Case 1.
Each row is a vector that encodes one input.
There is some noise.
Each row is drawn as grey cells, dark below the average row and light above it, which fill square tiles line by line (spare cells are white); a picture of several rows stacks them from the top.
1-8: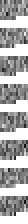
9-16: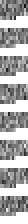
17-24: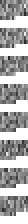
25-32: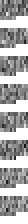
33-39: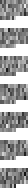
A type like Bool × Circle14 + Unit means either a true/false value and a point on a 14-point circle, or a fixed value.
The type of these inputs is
Bool × Bool × Bool.
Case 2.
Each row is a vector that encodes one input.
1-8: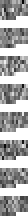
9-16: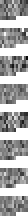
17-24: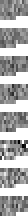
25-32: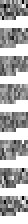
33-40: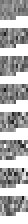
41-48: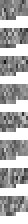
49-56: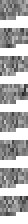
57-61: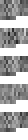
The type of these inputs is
Line6.
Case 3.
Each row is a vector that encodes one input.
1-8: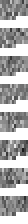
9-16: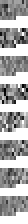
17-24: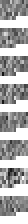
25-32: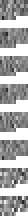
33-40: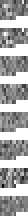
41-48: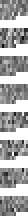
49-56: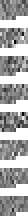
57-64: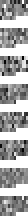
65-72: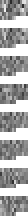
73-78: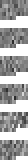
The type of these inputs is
Circle8.
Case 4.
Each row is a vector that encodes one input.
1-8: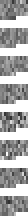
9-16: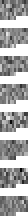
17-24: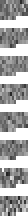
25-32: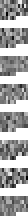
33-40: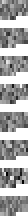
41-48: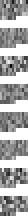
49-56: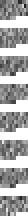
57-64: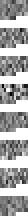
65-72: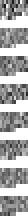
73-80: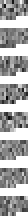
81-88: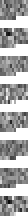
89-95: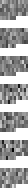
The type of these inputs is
Circle18.
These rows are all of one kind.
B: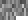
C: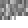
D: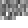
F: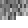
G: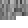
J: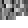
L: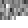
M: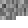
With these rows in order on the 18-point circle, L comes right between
B and C.
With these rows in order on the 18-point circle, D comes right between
F and M.
